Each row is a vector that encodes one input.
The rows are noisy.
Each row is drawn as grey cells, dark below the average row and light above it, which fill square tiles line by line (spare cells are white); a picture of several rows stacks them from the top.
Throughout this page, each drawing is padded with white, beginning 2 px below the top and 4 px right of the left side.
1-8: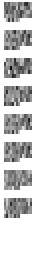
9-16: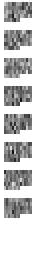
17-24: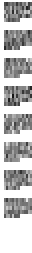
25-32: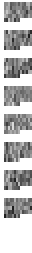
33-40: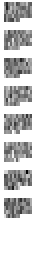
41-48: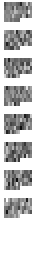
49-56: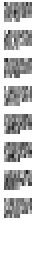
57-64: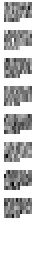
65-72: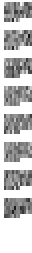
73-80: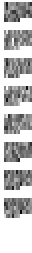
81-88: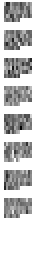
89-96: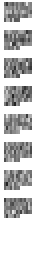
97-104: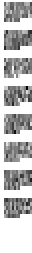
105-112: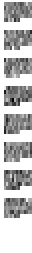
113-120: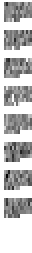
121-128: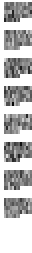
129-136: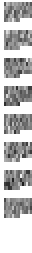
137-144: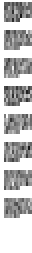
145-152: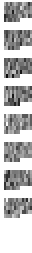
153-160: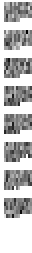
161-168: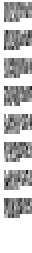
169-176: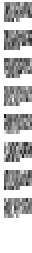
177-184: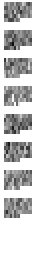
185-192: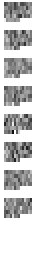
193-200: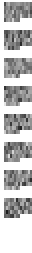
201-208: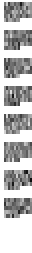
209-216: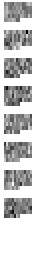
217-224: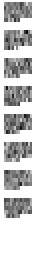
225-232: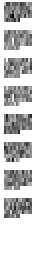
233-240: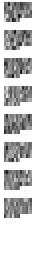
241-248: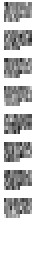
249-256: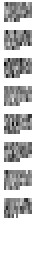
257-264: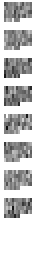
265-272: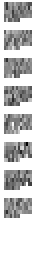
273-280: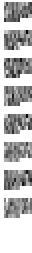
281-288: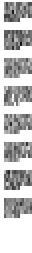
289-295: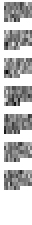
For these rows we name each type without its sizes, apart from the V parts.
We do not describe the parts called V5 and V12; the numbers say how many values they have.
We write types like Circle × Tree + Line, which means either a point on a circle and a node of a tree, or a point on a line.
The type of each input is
(Circle + V12) × (Tree + Unit) × V5.
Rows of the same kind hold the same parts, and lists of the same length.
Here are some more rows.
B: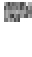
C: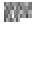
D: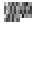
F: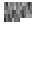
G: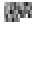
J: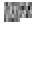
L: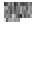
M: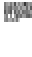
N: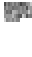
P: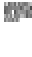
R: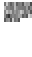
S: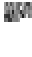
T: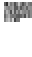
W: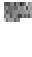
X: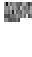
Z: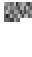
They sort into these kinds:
B, L, M, N, P, T, W
C, R
D, G
F, J, S, X, Z

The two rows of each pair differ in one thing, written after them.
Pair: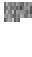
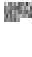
the value of V5
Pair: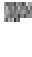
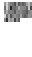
the place on the circle
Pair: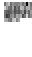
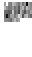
the place on the circle
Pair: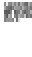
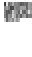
the value of V5
